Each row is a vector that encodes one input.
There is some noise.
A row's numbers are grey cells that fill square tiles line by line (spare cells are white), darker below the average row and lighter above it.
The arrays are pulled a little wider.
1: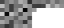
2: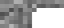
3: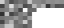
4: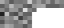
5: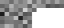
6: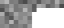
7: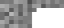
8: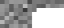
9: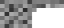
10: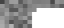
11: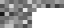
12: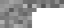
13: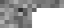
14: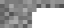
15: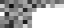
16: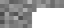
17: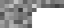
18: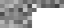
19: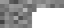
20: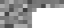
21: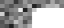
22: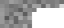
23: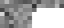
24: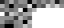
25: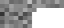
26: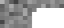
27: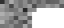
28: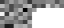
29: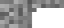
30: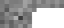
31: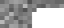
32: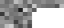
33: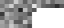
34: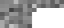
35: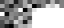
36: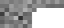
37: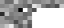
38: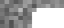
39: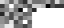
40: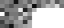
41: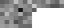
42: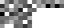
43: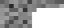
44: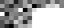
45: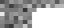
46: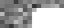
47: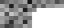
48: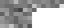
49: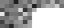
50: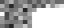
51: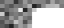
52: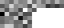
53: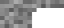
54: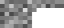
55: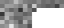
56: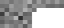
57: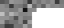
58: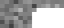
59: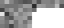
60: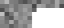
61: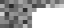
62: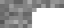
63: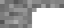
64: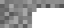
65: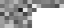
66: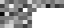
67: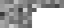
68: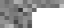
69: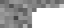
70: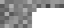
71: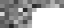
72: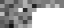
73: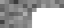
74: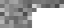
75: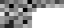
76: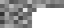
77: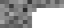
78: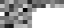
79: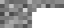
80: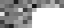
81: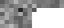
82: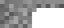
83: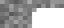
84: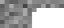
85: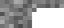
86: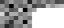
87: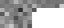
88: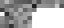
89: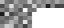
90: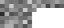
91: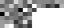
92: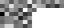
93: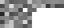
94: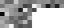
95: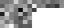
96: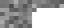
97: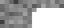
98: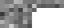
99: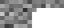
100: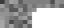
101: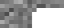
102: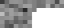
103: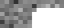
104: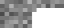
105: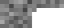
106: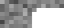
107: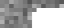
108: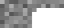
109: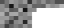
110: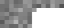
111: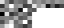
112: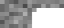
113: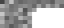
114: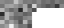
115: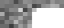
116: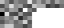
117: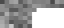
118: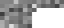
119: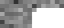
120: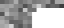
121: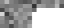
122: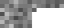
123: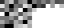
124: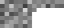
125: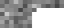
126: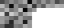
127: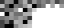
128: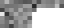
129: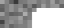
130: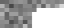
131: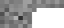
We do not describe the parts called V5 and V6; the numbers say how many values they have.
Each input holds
either a value of V5 and a value of V6, or a list of up to two points on a 4-point line.
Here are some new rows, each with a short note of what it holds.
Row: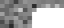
a list of one item
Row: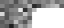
a list of two items
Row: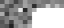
a list of one item
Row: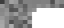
a value of V5 and a value of V6
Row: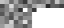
the empty list
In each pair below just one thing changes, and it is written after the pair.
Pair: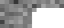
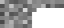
the place on the 4-point line in item 2 of the list
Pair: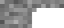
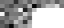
the place on the 4-point line in item 2 of the list
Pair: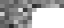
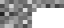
the place on the 4-point line in item 1 of the list
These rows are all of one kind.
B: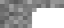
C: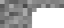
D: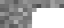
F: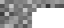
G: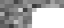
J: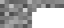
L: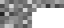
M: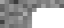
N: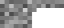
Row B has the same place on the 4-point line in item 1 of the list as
G and L.
